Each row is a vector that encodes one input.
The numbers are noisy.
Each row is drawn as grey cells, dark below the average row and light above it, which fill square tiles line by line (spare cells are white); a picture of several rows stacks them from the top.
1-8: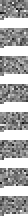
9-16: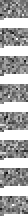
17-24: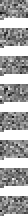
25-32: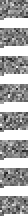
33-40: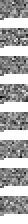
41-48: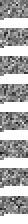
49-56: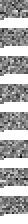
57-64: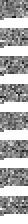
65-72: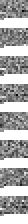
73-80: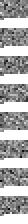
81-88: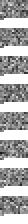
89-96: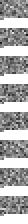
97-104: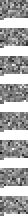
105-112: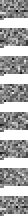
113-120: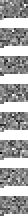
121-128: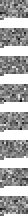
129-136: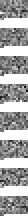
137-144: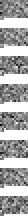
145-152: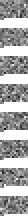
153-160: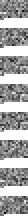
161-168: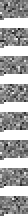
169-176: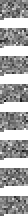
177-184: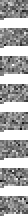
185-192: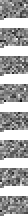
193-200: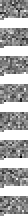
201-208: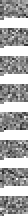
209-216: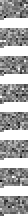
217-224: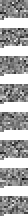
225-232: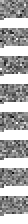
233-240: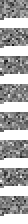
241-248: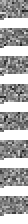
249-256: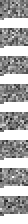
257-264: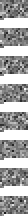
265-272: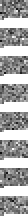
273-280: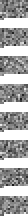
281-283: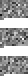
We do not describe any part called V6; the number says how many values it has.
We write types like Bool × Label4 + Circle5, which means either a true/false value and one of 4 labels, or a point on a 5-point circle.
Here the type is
(Bool × Tree11 + List2(V6)) × Circle8.
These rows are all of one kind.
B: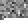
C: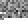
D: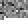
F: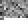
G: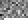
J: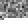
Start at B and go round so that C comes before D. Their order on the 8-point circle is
B, C, J, D, F, G.
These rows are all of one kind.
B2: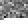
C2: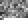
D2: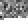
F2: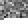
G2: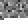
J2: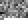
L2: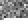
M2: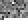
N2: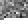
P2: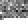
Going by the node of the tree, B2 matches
F2 and G2.
